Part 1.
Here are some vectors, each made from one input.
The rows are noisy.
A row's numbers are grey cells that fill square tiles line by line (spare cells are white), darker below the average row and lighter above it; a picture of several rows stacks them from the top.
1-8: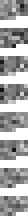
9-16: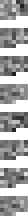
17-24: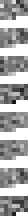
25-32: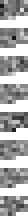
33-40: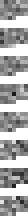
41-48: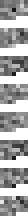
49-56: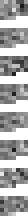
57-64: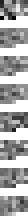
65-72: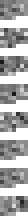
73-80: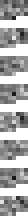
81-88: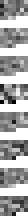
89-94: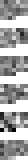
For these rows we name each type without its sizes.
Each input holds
either a fixed value, or a node of a tree.
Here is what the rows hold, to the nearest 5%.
About 5% of them hold a fixed value. The rest hold a node of a tree.
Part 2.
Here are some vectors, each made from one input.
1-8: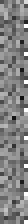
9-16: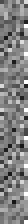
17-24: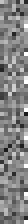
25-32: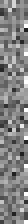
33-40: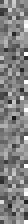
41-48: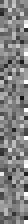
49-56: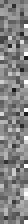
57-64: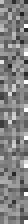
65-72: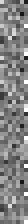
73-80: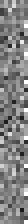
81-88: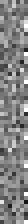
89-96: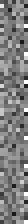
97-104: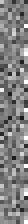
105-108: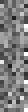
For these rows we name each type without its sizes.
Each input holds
a point on a line.
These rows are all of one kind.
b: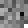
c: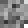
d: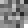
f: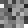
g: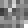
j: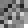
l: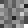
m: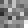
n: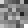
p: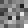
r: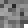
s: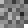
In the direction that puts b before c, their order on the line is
j, p, m, g, d, n, s, b, r, c, l, f.
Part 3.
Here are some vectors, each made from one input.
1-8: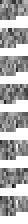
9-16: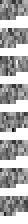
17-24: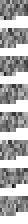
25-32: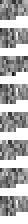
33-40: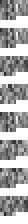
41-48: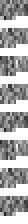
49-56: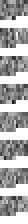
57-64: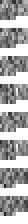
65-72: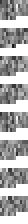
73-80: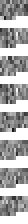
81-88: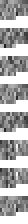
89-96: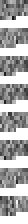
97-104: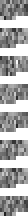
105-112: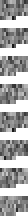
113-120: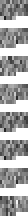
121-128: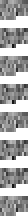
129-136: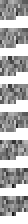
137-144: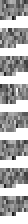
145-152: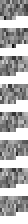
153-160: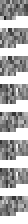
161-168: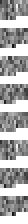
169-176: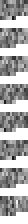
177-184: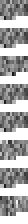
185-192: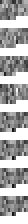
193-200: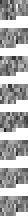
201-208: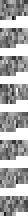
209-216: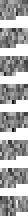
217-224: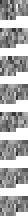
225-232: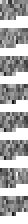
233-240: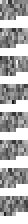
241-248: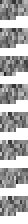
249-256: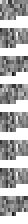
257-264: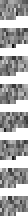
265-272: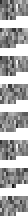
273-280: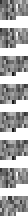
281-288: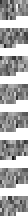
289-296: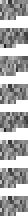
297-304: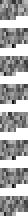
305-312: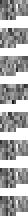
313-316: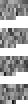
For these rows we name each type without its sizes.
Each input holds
a label.
